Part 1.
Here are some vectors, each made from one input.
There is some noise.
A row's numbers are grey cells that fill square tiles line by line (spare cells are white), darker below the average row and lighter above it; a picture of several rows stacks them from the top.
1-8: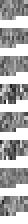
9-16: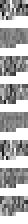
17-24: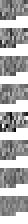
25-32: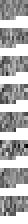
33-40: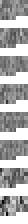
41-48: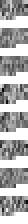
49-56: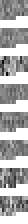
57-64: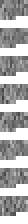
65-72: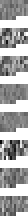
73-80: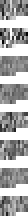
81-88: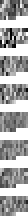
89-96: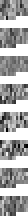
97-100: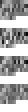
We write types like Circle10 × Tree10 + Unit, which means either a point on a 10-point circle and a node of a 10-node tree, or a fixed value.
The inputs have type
Bool × Circle6.
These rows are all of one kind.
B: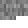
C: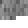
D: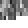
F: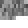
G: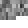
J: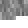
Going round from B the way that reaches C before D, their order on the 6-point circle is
B, C, F, J, G, D.
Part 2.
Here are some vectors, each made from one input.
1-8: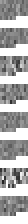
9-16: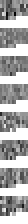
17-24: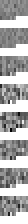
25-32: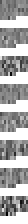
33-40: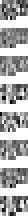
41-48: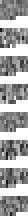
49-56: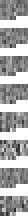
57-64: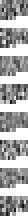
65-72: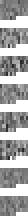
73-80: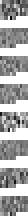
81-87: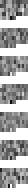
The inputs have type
Label6 × Tree12.
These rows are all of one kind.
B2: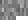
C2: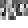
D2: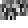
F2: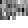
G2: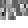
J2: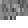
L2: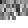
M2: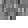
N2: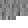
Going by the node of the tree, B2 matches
C2 and F2.
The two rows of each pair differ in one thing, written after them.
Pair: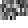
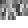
the node of the tree
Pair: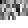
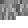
the label
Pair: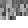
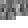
the label
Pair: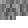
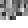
the node of the tree
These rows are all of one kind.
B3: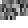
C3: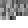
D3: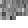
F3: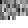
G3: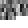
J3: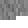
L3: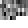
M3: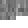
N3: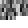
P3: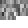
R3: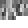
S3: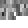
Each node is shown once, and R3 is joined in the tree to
L3 and S3.
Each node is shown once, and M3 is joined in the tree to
G3 and N3.
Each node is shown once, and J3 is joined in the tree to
D3 and F3.
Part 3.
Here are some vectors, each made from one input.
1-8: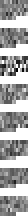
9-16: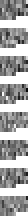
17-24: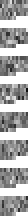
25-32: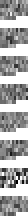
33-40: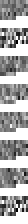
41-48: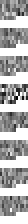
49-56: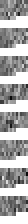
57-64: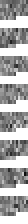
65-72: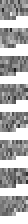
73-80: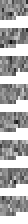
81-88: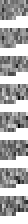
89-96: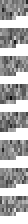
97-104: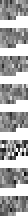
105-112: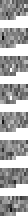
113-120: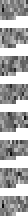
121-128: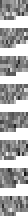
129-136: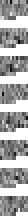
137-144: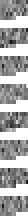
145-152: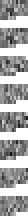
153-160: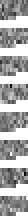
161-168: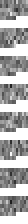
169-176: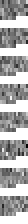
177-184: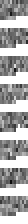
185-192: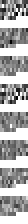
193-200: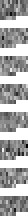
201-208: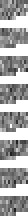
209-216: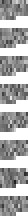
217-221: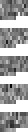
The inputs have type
List2(Line19).
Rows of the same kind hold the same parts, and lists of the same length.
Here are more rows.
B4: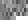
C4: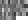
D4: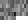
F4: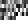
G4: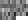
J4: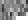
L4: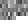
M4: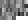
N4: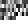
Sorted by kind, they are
B4, J4, L4
C4, D4, G4, M4
F4, N4

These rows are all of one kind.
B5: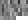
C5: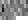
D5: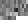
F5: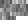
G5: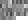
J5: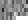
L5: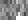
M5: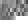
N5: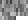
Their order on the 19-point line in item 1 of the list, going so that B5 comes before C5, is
D5, F5, L5, N5, B5, C5, J5, M5, G5.
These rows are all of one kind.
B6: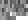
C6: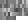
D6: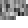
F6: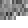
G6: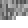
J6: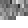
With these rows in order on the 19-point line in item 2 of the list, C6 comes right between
F6 and G6.
